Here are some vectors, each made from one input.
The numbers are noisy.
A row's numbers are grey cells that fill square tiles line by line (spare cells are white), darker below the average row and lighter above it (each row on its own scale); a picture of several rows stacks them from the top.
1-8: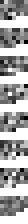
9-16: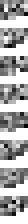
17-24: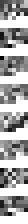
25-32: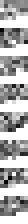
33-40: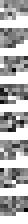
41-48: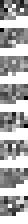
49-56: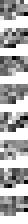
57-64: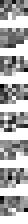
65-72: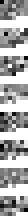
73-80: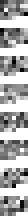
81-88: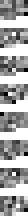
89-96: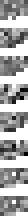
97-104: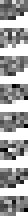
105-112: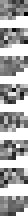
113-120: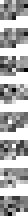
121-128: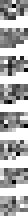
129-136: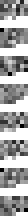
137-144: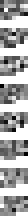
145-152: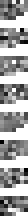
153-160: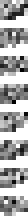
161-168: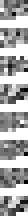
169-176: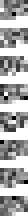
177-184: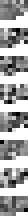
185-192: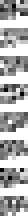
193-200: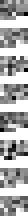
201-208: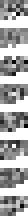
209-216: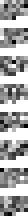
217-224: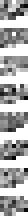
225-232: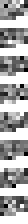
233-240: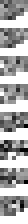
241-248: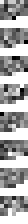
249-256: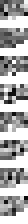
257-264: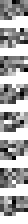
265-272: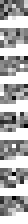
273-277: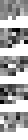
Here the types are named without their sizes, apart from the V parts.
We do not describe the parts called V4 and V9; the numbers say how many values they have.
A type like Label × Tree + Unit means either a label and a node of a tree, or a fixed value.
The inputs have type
(Circle + Label) × V9 + V4.
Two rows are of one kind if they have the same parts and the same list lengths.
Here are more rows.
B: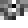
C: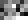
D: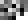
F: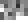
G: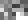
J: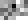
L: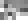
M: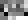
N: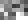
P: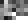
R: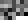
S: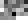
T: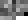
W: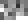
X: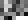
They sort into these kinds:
B, D
C, J, M, P, R, T, X
F, G, L, N, S, W

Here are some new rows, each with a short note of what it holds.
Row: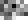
a point on a circle and a value of V9
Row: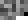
a point on a circle and a value of V9
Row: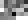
a value of V4
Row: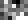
a point on a circle and a value of V9
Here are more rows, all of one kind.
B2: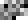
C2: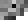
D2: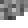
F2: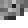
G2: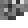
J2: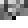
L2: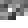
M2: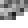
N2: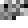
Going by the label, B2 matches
J2 and N2.
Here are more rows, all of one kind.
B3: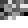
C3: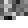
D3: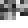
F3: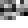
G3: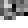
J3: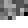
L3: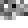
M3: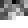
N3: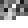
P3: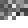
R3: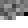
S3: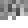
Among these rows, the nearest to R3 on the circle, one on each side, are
F3 and G3.
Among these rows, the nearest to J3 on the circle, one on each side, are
C3 and G3.
